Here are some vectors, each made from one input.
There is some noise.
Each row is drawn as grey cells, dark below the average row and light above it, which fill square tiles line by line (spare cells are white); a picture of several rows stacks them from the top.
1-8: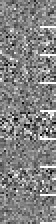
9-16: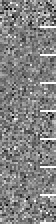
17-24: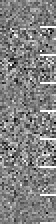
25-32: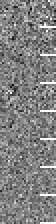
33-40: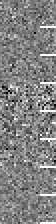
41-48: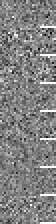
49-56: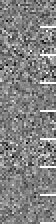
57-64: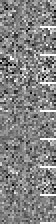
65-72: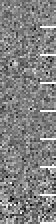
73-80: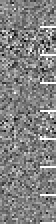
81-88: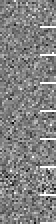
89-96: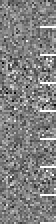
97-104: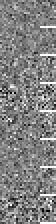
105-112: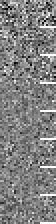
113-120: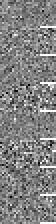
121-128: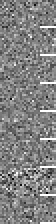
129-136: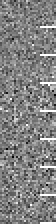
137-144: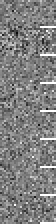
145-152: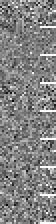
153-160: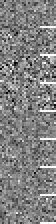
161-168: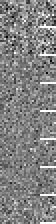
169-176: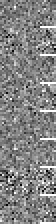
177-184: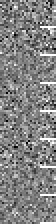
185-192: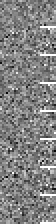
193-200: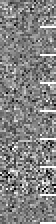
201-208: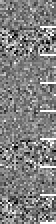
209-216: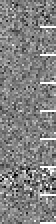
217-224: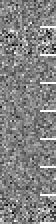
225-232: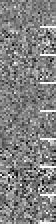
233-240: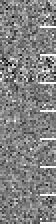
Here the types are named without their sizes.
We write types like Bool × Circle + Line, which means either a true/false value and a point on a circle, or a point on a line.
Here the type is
((Circle + Unit) × Label + Unit) × Label × Label.
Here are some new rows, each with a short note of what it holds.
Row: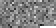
three labels
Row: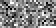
two labels
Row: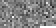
a point on a circle and three labels
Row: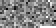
two labels
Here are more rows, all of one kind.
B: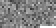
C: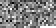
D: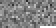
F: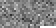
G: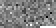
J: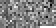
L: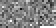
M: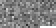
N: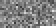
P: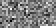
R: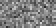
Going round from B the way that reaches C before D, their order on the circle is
B, P, C, L, G, R, F, D, J, N, M.
